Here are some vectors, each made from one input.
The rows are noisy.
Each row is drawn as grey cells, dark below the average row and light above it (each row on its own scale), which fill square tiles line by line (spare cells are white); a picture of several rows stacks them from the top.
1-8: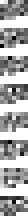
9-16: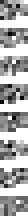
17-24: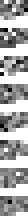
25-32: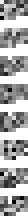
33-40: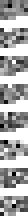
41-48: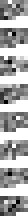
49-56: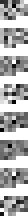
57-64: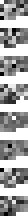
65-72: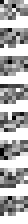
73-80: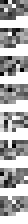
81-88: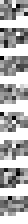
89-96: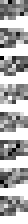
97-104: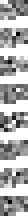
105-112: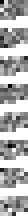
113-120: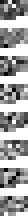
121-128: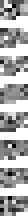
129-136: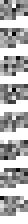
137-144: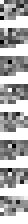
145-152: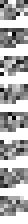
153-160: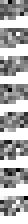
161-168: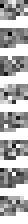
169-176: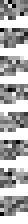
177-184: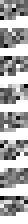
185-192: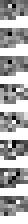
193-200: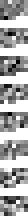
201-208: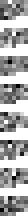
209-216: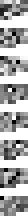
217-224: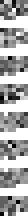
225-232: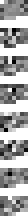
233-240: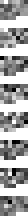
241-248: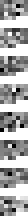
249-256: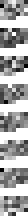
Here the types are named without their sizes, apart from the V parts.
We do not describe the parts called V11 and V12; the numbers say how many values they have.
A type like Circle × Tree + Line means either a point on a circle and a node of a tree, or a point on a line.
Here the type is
(Bool × V11 + V12) × Label.
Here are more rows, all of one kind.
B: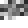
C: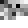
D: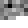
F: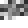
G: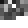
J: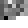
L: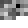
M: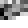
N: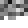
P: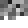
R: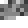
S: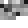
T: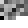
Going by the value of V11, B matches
C, F, P and S.
